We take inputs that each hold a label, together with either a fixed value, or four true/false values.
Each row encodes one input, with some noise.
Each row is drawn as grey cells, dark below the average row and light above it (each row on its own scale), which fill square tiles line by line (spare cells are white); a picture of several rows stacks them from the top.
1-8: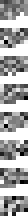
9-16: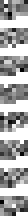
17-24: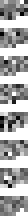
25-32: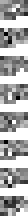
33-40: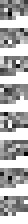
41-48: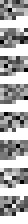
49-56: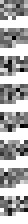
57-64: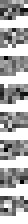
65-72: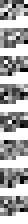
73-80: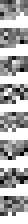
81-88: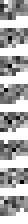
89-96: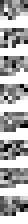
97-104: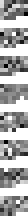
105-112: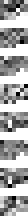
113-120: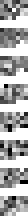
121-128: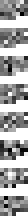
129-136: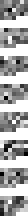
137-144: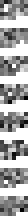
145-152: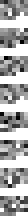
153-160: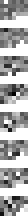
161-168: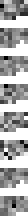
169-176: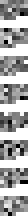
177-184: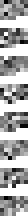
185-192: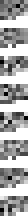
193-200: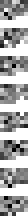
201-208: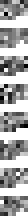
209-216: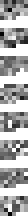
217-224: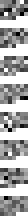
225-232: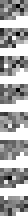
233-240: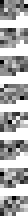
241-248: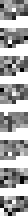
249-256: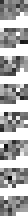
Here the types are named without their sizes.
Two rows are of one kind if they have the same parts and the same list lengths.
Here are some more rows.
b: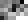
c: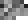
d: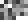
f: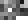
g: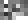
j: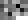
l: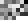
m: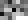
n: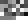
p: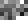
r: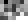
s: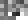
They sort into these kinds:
b, c, d, f, g, j, l, m, n, p, r
s

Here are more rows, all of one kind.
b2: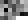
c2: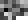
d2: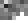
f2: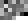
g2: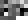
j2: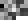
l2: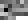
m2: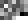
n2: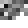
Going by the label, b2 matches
f2, l2 and m2.
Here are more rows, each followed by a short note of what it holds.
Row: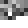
a label
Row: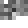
a label and four true/false values
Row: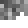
a label and four true/false values
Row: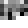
a label and four true/false values
